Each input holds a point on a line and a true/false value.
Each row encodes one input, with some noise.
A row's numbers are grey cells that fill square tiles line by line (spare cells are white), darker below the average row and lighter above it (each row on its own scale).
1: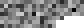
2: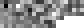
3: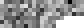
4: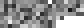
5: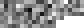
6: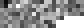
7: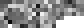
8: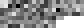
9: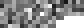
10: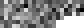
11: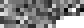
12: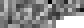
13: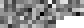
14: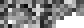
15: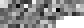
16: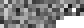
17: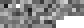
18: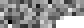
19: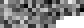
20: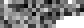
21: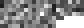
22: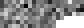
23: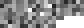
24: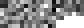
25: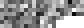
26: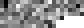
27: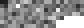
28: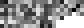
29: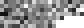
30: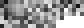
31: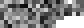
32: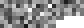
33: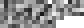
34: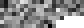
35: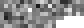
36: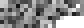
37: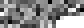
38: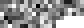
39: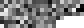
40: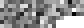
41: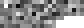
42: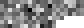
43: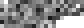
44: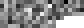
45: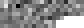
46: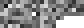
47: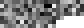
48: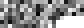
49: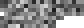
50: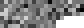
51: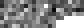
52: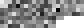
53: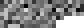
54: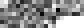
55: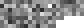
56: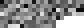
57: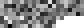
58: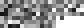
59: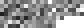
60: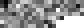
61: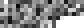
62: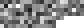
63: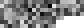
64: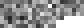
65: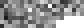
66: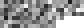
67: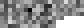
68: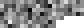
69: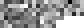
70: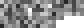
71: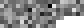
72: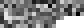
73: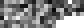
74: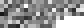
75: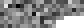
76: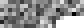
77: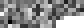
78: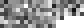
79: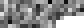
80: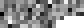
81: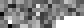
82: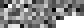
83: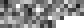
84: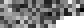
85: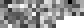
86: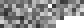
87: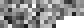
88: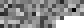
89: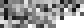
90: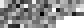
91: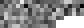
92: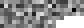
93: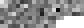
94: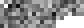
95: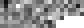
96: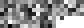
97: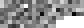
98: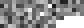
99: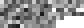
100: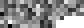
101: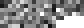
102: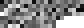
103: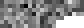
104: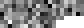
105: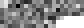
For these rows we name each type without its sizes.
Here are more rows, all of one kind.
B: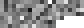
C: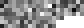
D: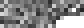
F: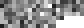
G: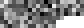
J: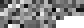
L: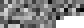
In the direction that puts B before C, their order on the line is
B, F, C, L, G, J, D.
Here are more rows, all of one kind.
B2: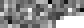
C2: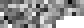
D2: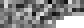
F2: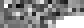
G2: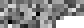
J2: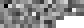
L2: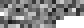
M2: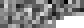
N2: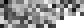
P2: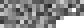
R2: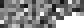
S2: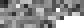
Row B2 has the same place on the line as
C2, F2 and P2.
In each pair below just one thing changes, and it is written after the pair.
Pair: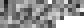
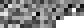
the place on the line
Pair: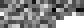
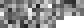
the true/false value
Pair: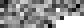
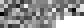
the true/false value
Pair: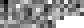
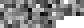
the place on the line
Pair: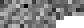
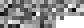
the true/false value
